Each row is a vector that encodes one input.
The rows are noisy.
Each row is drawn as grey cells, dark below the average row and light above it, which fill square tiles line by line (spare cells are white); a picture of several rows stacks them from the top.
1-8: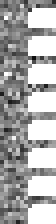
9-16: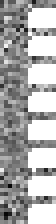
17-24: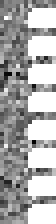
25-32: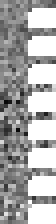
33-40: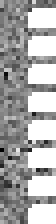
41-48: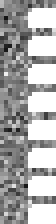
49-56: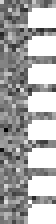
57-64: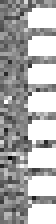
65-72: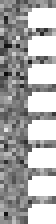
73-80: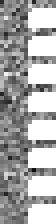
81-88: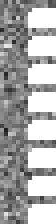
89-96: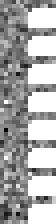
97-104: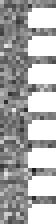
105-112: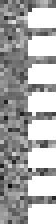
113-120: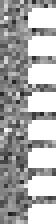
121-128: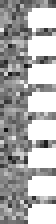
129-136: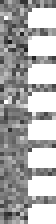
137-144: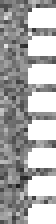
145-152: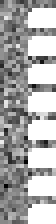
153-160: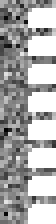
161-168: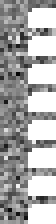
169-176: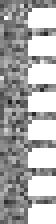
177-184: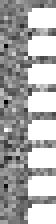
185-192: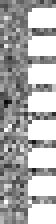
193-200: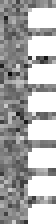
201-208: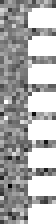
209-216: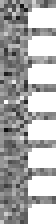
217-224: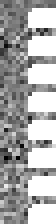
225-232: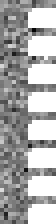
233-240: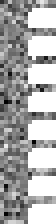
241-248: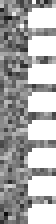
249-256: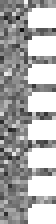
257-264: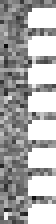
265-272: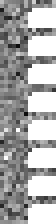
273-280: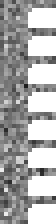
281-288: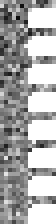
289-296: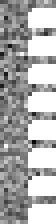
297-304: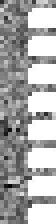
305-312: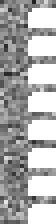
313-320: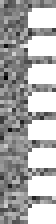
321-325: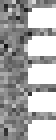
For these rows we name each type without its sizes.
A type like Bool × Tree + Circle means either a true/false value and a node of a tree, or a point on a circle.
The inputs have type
Line × Tree.
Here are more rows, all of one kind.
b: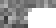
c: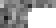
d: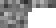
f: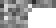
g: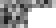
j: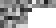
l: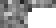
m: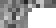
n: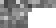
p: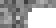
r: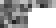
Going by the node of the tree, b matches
c and g.
